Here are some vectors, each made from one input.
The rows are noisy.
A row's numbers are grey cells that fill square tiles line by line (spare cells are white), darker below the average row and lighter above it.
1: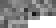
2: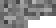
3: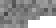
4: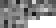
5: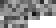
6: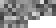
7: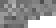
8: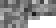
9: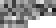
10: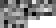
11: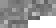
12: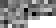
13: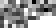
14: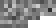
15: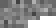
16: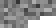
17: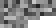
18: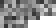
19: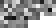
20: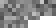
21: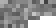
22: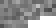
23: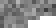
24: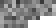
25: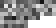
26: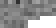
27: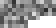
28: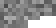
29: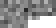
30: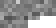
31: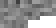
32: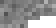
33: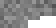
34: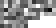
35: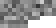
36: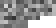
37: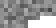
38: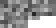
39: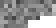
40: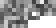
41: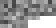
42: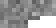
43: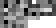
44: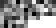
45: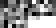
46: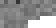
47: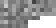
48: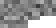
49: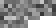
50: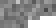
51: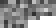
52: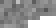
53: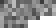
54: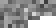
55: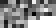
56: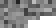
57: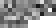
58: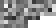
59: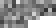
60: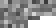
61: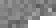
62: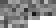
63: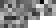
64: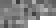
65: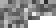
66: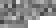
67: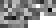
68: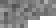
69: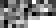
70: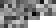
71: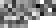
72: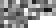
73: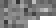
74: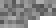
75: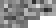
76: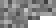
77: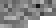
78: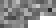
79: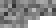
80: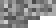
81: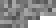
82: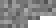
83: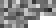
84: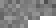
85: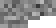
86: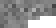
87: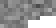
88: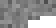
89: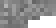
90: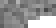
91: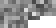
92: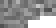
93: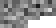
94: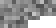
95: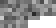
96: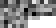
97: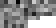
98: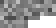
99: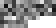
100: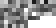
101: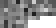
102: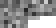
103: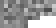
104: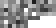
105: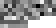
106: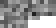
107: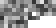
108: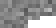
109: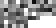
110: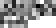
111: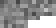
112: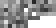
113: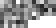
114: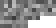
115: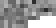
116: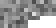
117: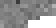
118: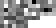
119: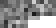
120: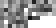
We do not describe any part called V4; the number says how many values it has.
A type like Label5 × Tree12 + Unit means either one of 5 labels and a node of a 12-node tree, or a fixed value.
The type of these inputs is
(Bool × Bool × Bool + Unit) × (Line7 + V4).
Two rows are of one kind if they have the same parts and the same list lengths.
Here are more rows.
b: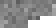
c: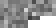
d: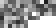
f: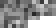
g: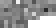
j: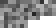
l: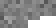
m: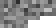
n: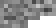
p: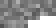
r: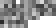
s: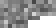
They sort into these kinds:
b, c, m, s
d, l
f, g, j, n, r
p

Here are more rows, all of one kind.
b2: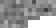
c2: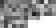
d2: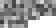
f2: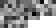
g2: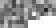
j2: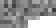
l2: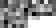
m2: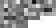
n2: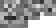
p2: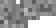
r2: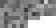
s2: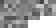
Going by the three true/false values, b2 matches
d2 and g2.
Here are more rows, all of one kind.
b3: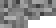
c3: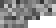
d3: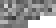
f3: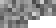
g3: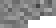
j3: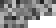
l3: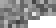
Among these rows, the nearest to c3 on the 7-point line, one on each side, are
b3 and j3.
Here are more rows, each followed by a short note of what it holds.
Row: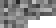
a point on a 7-point line and three true/false values
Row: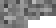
a point on a 7-point line
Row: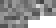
a value of V4
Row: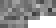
a value of V4
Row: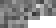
a value of V4
